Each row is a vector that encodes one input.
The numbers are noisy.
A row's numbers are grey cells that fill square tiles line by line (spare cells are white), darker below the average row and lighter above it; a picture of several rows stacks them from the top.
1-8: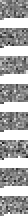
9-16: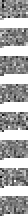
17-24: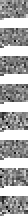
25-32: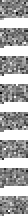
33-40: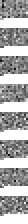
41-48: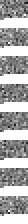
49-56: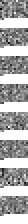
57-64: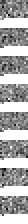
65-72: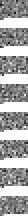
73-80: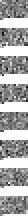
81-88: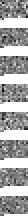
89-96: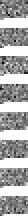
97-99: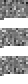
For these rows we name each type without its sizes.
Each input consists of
a label, together with either a point on a circle, or a fixed value.
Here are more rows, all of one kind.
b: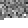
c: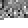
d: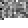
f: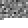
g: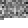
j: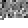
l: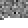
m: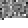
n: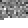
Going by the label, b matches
g and n.
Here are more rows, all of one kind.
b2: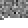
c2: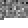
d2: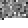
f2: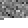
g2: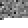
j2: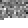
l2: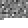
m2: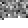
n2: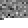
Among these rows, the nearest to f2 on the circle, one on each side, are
d2 and n2.
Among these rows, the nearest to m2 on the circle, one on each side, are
g2 and n2.
